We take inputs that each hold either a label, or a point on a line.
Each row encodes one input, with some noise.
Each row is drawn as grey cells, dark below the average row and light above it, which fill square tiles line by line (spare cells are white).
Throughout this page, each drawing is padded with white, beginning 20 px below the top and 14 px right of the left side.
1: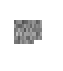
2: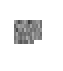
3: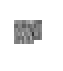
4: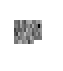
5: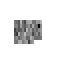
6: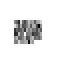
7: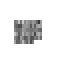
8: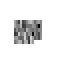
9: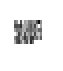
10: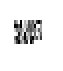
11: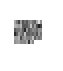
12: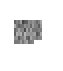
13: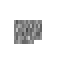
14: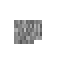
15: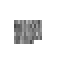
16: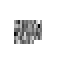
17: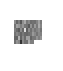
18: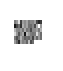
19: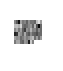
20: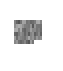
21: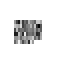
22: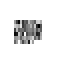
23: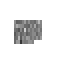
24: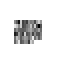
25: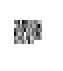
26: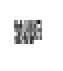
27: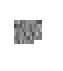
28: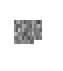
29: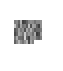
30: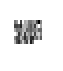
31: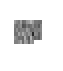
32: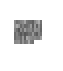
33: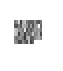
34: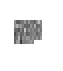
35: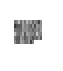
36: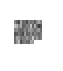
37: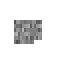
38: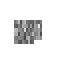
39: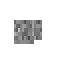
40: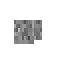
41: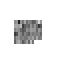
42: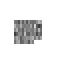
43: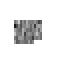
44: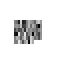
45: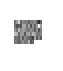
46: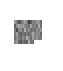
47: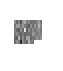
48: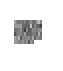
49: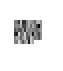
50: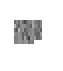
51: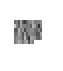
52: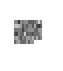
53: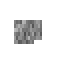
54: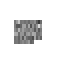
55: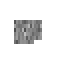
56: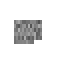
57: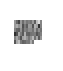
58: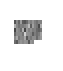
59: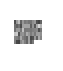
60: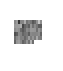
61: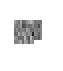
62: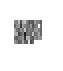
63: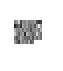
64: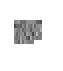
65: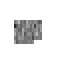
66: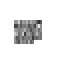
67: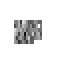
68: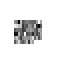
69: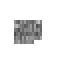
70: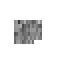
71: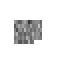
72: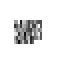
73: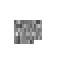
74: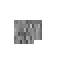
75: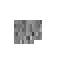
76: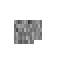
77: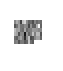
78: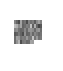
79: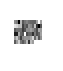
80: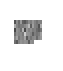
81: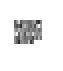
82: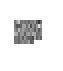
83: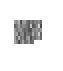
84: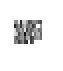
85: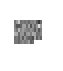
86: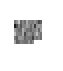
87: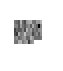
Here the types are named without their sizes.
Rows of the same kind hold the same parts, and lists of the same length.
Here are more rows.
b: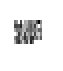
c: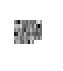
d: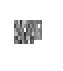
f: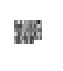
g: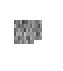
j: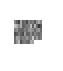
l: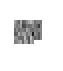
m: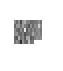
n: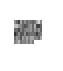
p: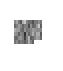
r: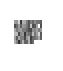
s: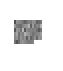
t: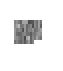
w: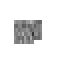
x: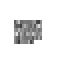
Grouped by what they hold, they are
b, f, g, l, s, w, x
c, d, j, m, n, p, r, t

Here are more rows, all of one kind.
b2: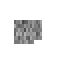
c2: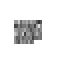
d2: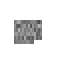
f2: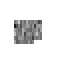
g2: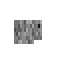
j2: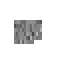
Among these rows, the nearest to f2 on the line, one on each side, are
g2 and j2.
